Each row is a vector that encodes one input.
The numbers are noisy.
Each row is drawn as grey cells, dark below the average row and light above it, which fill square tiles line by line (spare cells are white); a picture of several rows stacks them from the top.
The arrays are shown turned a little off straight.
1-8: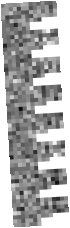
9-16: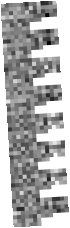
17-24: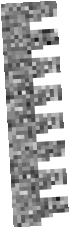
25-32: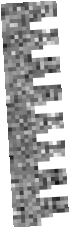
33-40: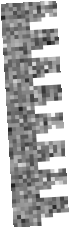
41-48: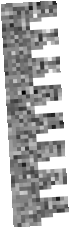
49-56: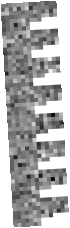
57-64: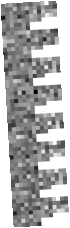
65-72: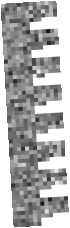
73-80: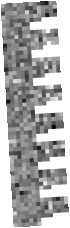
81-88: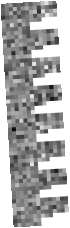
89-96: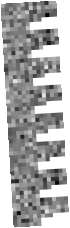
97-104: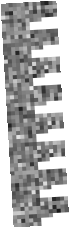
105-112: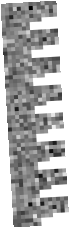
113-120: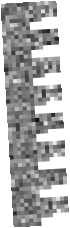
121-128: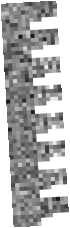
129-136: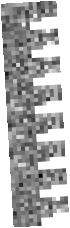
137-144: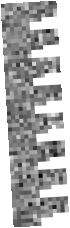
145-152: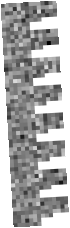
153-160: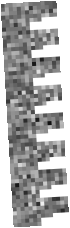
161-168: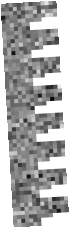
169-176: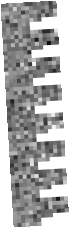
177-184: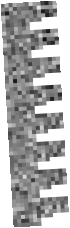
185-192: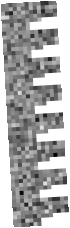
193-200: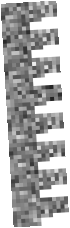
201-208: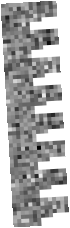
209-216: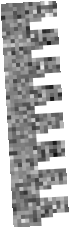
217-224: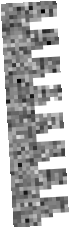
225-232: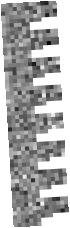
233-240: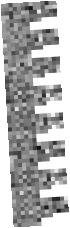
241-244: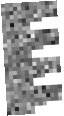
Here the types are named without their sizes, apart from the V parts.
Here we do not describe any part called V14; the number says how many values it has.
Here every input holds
a true/false value, together with either a point on a line, or a value of V14.
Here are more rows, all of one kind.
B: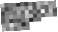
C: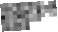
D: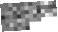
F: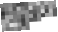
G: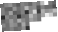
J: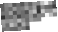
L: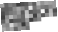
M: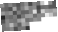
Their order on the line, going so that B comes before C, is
J, F, D, L, M, B, G, C.
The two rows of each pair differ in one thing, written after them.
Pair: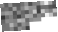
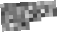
the true/false value
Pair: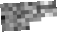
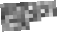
the true/false value
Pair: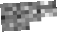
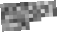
the true/false value
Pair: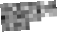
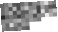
the place on the line
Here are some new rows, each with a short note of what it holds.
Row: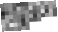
a point on a line and a true/false value
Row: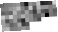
a true/false value and a value of V14
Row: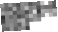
a point on a line and a true/false value
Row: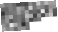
a point on a line and a true/false value
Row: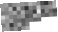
a true/false value and a value of V14
